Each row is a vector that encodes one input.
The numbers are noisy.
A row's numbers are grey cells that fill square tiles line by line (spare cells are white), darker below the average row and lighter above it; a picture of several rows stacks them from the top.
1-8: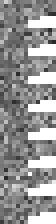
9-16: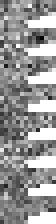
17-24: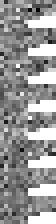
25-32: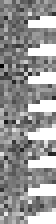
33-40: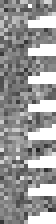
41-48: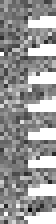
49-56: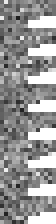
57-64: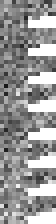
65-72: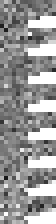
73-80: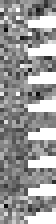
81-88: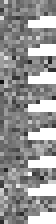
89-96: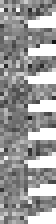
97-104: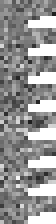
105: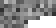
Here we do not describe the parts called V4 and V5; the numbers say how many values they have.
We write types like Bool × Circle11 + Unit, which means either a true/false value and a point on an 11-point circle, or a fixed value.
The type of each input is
Bool × V4 × V5 + Line3 × Line3.
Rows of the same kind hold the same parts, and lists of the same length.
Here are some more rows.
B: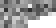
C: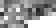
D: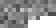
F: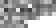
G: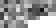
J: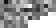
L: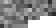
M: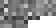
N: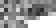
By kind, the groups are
B, C, F, G, J, N
D, L, M

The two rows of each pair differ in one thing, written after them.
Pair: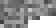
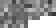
the true/false value
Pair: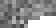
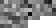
the true/false value
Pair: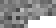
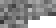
the value of V5
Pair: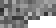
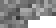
the value of V5
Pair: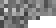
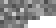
the value of V4
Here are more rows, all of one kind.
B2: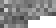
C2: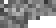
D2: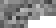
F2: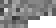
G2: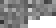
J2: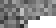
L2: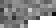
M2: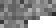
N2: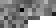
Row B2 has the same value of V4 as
F2, G2 and L2.
